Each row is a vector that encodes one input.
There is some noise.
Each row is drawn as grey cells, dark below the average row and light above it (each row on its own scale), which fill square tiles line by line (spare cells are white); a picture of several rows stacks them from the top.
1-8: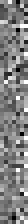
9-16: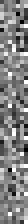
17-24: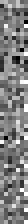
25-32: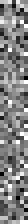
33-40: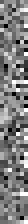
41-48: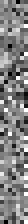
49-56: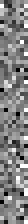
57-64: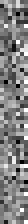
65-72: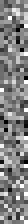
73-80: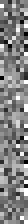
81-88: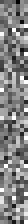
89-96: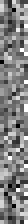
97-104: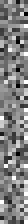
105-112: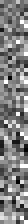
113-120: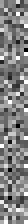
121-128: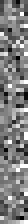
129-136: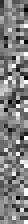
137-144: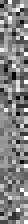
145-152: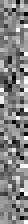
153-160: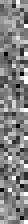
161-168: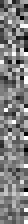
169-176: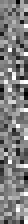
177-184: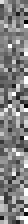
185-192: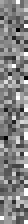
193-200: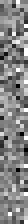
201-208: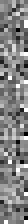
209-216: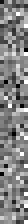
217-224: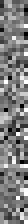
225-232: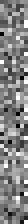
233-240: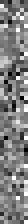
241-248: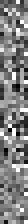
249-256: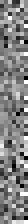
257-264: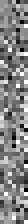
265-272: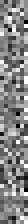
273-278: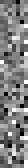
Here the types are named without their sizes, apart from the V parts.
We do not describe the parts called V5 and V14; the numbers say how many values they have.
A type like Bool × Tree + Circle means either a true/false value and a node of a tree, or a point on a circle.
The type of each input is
(Bool × V5 + Label) × V14 + Unit.
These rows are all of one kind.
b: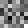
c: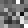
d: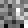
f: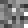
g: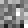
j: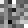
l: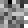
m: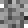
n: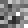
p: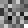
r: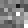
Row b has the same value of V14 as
c and p.
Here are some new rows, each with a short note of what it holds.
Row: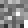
a label and a value of V14
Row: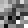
a fixed value
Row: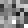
a true/false value, a value of V5 and a value of V14
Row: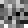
a true/false value, a value of V5 and a value of V14
